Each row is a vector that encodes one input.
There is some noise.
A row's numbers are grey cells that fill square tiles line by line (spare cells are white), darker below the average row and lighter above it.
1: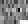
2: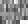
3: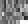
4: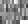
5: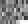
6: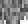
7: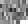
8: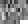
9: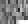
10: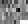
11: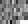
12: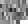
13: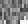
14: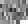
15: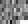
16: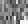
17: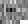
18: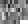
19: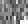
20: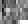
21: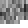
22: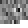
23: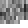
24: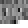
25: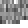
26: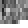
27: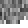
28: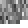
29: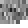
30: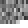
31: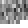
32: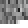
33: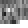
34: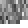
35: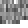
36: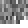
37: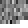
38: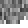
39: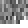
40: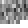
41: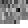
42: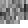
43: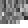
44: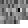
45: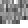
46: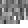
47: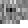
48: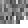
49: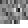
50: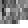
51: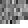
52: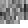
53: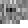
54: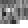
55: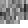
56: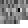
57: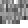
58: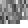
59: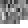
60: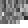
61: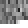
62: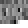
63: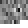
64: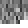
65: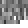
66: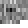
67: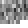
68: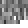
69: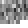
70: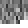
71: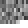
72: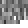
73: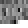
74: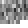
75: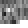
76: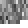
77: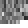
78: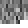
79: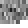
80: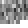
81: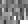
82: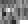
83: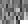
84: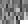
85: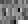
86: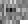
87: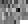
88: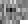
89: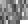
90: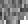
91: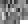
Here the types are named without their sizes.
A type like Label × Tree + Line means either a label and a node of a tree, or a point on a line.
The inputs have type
Circle + Tree.
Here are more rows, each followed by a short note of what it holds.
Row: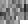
a point on a circle
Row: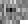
a point on a circle
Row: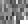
a point on a circle
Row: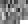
a node of a tree
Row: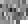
a point on a circle
